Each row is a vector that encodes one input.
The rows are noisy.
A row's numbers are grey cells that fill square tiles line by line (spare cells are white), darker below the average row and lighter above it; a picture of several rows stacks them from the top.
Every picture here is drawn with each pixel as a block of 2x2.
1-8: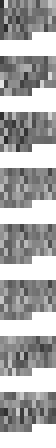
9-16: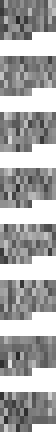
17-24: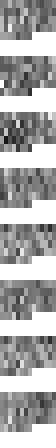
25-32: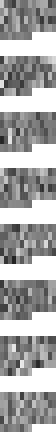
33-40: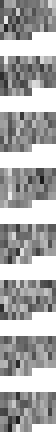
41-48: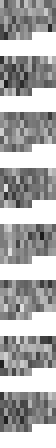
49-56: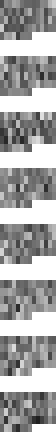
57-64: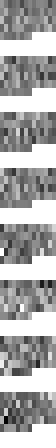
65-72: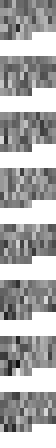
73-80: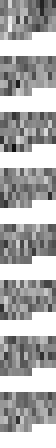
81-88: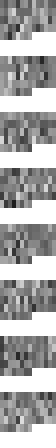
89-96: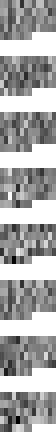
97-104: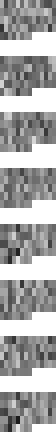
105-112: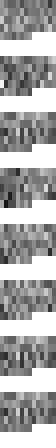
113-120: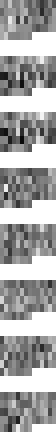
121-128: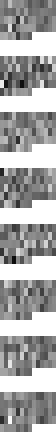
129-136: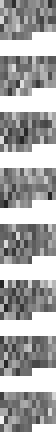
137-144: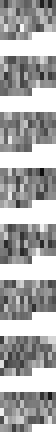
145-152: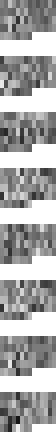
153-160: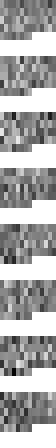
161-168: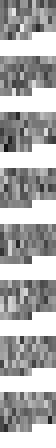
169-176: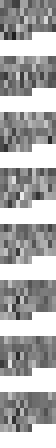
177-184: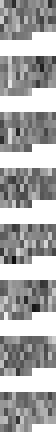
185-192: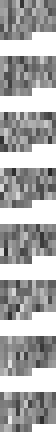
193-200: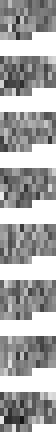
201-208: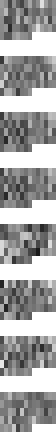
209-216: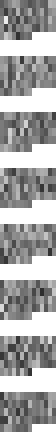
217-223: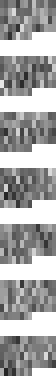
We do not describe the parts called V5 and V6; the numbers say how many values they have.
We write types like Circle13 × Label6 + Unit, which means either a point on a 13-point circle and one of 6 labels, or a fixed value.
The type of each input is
Bool × V5 × V6 + Tree8.
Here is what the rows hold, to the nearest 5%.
About 55% of them hold a node of an 8-node tree. The rest hold a true/false value, a value of V5 and a value of V6.
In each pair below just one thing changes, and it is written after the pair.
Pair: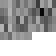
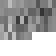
the value of V5
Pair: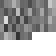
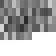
the value of V6
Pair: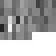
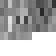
the value of V6
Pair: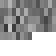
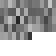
the value of V5
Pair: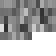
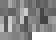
the value of V5
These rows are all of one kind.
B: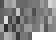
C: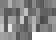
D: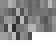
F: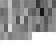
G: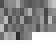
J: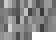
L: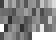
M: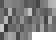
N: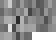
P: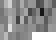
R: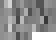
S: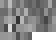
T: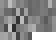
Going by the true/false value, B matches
G, L and M.
